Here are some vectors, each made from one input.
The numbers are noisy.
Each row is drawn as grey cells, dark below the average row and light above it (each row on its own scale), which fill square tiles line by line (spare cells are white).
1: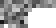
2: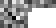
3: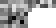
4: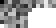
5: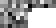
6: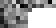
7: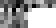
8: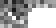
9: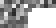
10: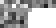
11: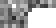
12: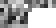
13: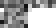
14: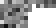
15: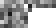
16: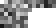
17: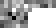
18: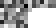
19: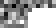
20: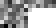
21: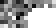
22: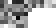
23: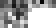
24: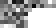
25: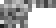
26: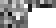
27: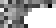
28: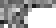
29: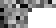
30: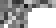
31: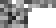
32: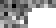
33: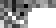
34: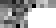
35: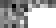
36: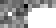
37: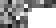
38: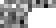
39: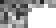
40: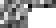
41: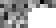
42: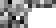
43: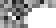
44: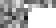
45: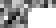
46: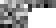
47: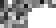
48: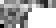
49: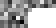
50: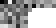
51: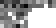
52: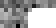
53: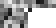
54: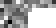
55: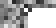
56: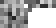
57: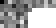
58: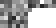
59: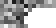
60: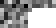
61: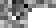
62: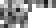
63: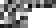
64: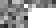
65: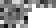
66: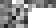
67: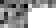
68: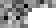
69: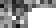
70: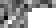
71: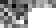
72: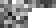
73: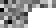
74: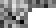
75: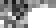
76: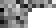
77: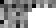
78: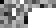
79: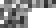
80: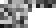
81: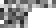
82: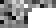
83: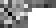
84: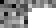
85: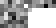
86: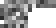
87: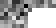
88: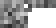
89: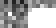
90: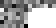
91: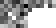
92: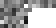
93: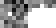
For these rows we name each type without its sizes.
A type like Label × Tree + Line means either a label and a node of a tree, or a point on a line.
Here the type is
List(Bool × Line).
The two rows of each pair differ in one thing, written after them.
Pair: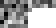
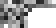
the place on the line in item 1 of the list
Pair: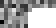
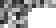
the true/false value in item 1 of the list
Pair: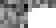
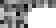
the true/false value in item 2 of the list
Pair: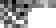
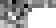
the place on the line in item 2 of the list
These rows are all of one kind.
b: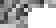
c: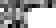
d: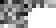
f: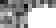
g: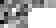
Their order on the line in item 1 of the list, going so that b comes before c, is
b, c, f, d, g.
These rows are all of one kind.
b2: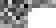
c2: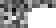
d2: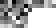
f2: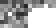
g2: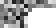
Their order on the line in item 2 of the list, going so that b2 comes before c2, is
f2, g2, b2, d2, c2.
